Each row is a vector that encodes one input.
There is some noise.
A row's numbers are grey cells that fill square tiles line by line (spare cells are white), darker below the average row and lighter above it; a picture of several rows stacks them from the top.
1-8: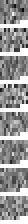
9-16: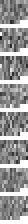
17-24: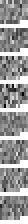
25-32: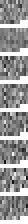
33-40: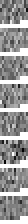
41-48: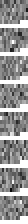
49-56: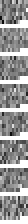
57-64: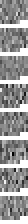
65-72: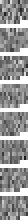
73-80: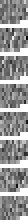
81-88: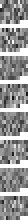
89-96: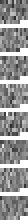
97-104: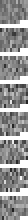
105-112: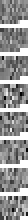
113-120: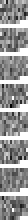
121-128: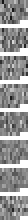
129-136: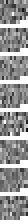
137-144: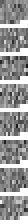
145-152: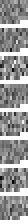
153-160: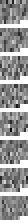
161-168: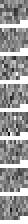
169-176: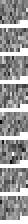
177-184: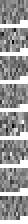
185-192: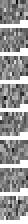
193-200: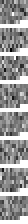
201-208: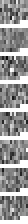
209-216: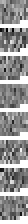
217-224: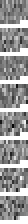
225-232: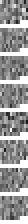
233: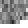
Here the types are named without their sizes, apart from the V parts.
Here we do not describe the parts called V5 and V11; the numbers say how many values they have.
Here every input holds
a true/false value and a value of V11, together with either a point on a line, or a value of V5.
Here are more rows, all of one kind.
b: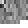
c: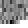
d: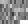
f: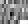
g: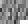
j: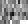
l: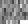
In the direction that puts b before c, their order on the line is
b, g, c, f, l, d, j.
